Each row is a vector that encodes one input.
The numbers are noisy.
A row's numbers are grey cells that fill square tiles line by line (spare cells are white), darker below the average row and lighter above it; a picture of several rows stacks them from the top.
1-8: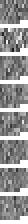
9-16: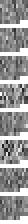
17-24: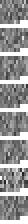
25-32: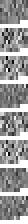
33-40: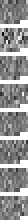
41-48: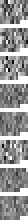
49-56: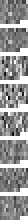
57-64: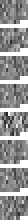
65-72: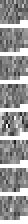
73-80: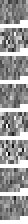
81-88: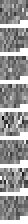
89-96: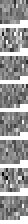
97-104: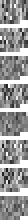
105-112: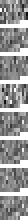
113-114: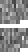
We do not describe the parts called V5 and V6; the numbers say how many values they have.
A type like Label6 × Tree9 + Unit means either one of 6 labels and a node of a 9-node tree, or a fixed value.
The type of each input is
Bool × Bool × Bool × Bool × V5 + Line4 × V6.
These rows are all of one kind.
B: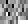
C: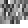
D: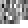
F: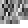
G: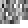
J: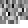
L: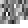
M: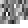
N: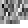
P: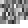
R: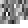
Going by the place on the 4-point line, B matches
C and F.
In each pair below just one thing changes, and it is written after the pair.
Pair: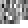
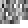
the place on the 4-point line
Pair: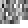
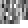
the place on the 4-point line
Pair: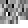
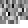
the place on the 4-point line
